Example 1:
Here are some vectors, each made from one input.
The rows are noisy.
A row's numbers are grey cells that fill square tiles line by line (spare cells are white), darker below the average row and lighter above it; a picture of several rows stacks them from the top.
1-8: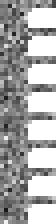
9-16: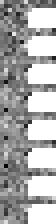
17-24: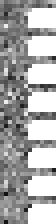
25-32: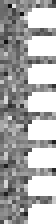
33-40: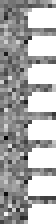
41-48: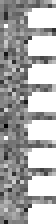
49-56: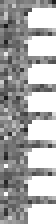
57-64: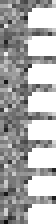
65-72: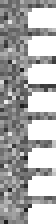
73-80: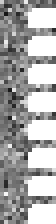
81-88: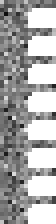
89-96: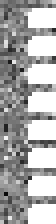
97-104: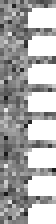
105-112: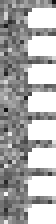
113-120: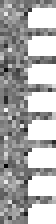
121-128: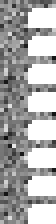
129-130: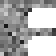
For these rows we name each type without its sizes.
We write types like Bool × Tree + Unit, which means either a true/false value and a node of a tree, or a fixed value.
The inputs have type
Bool × Line.
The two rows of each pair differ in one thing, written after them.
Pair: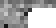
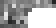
the place on the line
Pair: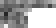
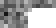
the place on the line
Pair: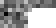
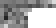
the place on the line
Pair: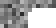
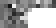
the place on the line
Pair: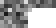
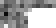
the place on the line
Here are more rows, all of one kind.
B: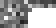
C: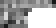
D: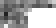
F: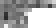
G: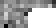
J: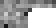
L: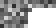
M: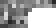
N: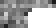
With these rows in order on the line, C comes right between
M and N.
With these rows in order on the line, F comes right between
D and J.
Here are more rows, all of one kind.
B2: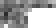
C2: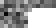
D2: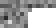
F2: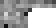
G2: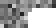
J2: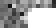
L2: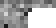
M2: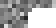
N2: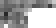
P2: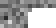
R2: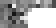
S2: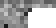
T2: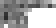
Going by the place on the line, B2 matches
M2 and N2.
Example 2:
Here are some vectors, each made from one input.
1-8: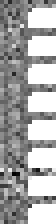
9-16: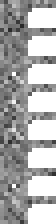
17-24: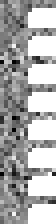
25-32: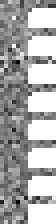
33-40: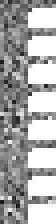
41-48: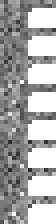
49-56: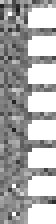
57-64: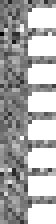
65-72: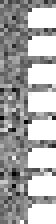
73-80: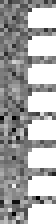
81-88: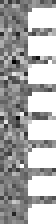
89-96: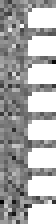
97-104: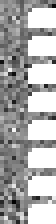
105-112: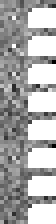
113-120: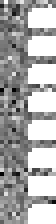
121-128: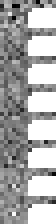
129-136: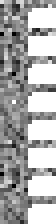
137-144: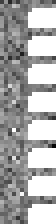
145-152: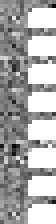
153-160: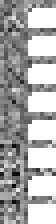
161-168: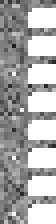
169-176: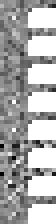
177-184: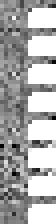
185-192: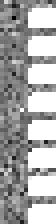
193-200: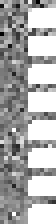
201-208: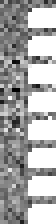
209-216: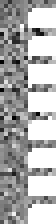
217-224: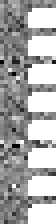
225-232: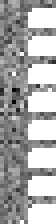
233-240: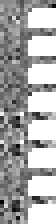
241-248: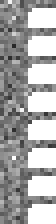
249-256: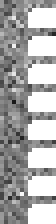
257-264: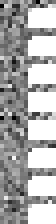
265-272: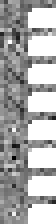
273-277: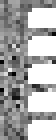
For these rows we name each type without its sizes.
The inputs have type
Circle + Line × Line.
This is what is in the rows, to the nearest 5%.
About 75% of them hold a point on a circle. The rest hold a point on each of two lines.
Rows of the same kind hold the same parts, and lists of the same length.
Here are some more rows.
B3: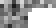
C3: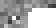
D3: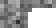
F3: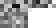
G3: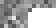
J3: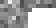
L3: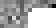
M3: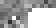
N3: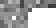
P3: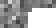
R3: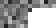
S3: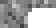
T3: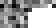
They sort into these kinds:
B3, F3, T3
C3, D3, G3, J3, L3, M3, N3, P3, R3, S3

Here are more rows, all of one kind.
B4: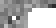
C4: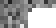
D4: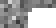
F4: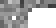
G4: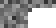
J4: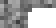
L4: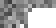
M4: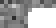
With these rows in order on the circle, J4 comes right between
D4 and M4.
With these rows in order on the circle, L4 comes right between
B4 and C4.
